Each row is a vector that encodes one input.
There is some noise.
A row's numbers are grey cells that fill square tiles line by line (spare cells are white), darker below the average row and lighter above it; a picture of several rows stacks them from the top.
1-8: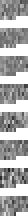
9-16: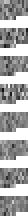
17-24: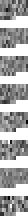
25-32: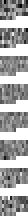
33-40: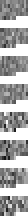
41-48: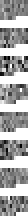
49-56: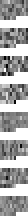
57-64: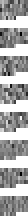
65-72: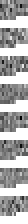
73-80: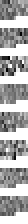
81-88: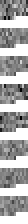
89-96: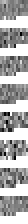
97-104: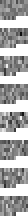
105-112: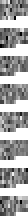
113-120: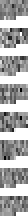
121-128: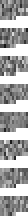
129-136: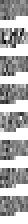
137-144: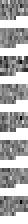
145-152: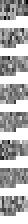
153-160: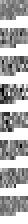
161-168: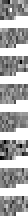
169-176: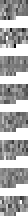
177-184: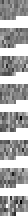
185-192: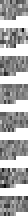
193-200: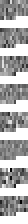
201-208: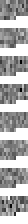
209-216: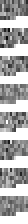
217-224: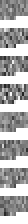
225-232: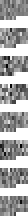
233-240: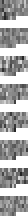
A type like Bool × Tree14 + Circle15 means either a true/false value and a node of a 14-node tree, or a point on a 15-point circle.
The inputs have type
Label6 × Label6 + (Label10 + Line4) × Line8.
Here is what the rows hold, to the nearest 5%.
About 20% of them hold two labels (each one of 6). The rest hold a point on an 8-point line, together with either one of 10 labels, or a point on a 4-point line.
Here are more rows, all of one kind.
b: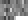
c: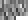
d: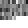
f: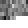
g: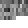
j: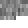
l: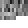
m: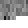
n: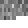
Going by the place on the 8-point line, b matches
c, g and l.
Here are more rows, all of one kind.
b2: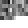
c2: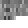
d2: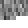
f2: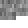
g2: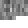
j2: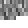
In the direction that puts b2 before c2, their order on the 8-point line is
b2, g2, f2, c2, j2, d2.
